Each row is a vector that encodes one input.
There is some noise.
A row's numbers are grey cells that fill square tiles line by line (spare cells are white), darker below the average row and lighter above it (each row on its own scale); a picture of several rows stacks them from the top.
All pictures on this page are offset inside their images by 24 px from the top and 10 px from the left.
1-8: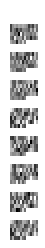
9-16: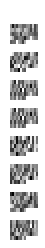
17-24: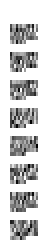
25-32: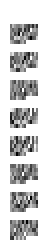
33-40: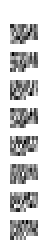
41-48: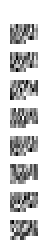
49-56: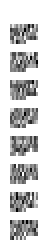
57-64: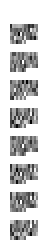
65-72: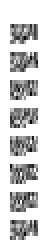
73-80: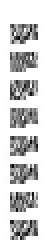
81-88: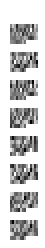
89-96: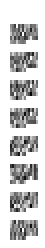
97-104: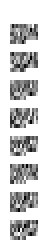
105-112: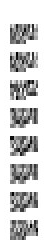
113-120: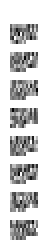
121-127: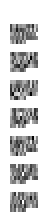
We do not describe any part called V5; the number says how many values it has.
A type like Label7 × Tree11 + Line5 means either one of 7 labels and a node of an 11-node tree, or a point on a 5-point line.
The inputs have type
Bool × Bool × Bool × V5 × V5 + List3(Line4).
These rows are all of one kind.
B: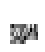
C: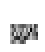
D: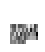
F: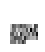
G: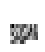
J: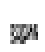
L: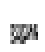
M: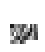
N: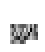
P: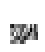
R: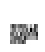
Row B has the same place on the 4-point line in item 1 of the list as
J, L, M and P.
